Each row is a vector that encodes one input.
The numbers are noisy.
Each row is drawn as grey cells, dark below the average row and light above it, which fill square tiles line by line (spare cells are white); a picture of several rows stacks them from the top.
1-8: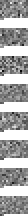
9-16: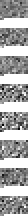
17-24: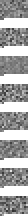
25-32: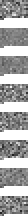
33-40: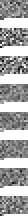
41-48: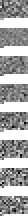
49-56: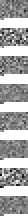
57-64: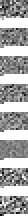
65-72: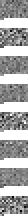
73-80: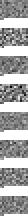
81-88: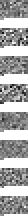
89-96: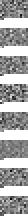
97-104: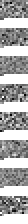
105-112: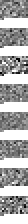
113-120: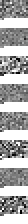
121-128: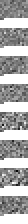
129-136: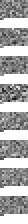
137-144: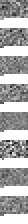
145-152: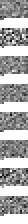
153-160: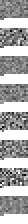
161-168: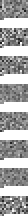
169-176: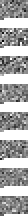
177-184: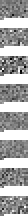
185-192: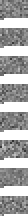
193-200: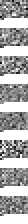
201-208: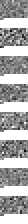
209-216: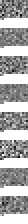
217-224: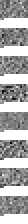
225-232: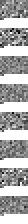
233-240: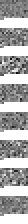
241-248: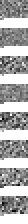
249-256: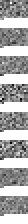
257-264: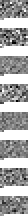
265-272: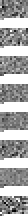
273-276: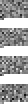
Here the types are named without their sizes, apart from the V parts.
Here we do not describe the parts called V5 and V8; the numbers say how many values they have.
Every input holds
four true/false values, together with either a point on each of two lines and a value of V5, or a node of a tree and a value of V8.
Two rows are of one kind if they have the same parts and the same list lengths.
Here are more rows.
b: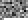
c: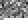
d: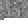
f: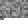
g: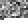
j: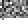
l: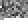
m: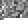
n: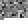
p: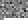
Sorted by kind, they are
b, m, p
c, d, f, g, j, l, n

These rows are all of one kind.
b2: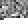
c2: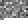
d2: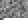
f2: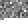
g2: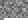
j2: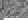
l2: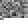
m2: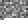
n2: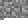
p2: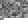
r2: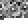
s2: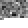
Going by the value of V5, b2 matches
g2 and n2.
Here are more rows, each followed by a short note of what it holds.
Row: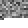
a point on each of two lines, four true/false values and a value of V5
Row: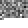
a node of a tree, four true/false values and a value of V8
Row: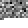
a node of a tree, four true/false values and a value of V8
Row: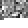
a node of a tree, four true/false values and a value of V8
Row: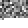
a point on each of two lines, four true/false values and a value of V5
